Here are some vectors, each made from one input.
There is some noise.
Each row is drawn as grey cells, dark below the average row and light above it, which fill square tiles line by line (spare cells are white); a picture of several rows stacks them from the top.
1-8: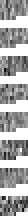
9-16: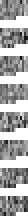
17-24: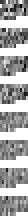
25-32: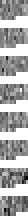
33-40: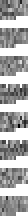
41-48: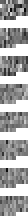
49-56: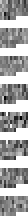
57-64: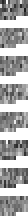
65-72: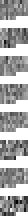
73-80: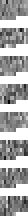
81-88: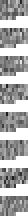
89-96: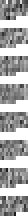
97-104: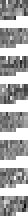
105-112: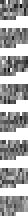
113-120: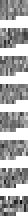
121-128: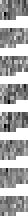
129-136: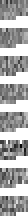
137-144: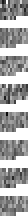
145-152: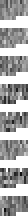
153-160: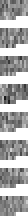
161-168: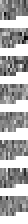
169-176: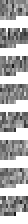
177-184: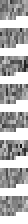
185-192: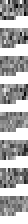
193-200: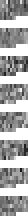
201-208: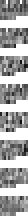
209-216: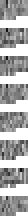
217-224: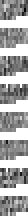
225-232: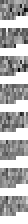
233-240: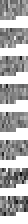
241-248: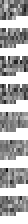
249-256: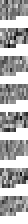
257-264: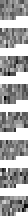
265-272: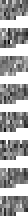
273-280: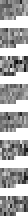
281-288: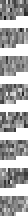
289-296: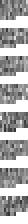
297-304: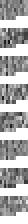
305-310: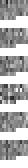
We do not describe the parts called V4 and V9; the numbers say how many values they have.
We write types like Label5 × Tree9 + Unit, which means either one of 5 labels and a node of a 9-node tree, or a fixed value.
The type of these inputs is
Bool × Bool × Bool + Line5 + (Line6 + V4) × V9.
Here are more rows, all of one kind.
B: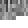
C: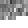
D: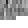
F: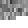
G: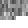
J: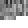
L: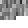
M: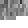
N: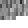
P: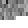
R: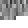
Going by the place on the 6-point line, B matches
G, J, L and R.
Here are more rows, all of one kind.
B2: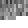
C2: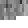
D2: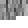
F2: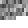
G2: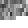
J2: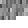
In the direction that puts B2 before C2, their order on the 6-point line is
B2, J2, G2, F2, C2, D2.
